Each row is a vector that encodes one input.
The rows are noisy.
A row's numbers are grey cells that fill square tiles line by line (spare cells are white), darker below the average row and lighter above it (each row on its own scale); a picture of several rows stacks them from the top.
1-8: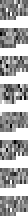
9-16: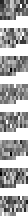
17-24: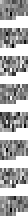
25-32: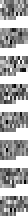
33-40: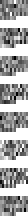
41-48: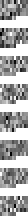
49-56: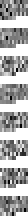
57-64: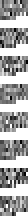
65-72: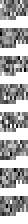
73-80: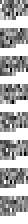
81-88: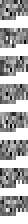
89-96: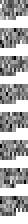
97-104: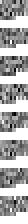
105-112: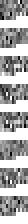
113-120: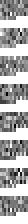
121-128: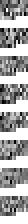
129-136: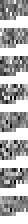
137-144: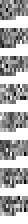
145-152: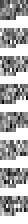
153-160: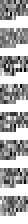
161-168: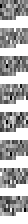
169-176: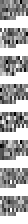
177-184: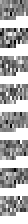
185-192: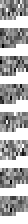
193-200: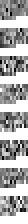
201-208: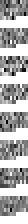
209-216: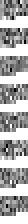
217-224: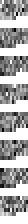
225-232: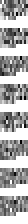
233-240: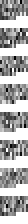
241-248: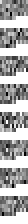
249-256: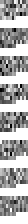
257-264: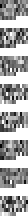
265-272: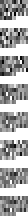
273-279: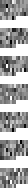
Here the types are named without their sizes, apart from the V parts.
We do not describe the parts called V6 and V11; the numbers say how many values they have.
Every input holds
either a point on a circle and a point on a line, or a value of V6 and a value of V11.
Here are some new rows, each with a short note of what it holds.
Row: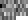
a value of V6 and a value of V11
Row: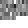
a point on a circle and a point on a line
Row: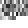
a point on a circle and a point on a line
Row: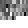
a point on a circle and a point on a line
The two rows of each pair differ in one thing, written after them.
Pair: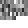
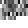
the place on the line
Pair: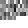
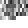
the place on the circle
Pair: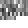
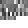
the place on the line
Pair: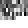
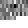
the place on the circle
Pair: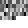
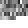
the place on the line
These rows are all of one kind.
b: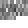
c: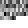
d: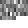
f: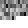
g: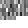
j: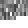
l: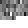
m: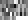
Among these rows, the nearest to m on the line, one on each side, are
g and j.
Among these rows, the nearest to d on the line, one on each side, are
b and c.
